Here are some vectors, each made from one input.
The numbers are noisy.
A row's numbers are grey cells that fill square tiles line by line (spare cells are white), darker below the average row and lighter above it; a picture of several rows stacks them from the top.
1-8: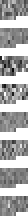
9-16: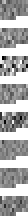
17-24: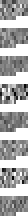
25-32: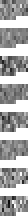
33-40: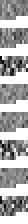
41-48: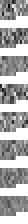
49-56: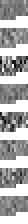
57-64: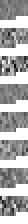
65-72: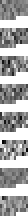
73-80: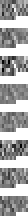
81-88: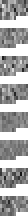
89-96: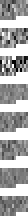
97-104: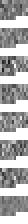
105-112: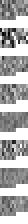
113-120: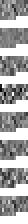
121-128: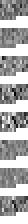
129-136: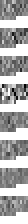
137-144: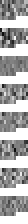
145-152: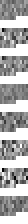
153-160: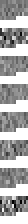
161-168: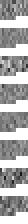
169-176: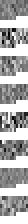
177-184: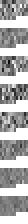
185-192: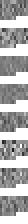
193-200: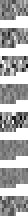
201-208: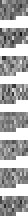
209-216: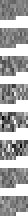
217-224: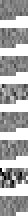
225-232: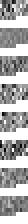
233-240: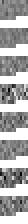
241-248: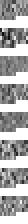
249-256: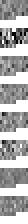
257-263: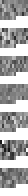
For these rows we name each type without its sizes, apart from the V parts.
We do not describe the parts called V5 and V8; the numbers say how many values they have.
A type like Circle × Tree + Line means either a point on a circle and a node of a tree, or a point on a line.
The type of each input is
(Line + Tree) × (Line + V8) × V5.
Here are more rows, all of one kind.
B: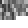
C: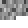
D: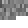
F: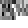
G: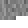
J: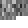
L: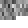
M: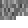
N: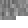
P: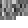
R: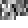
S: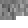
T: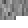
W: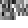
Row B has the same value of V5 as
G, N and S.
